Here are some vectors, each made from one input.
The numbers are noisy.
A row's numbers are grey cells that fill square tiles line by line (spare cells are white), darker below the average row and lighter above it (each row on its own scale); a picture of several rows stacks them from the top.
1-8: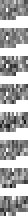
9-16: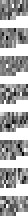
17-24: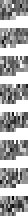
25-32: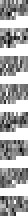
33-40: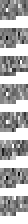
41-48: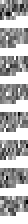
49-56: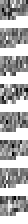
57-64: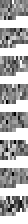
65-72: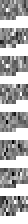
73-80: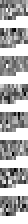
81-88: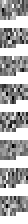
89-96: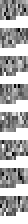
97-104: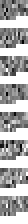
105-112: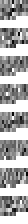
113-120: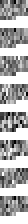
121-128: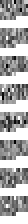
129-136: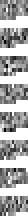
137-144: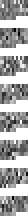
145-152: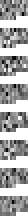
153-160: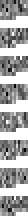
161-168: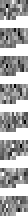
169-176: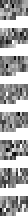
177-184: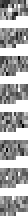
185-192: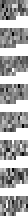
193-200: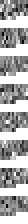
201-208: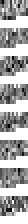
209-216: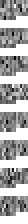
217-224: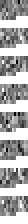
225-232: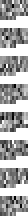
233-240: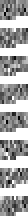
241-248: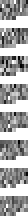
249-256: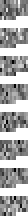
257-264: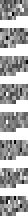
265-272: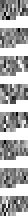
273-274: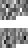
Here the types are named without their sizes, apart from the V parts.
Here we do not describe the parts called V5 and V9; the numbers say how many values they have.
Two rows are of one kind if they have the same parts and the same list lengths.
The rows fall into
2 kinds.
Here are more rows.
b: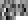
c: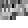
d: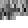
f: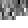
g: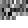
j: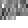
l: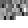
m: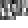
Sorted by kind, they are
b, d, f, g
c, j, l, m

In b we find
a point on each of two lines, a true/false value and a value of V5.
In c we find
a point on a line, a true/false value, a value of V5 and a value of V9.
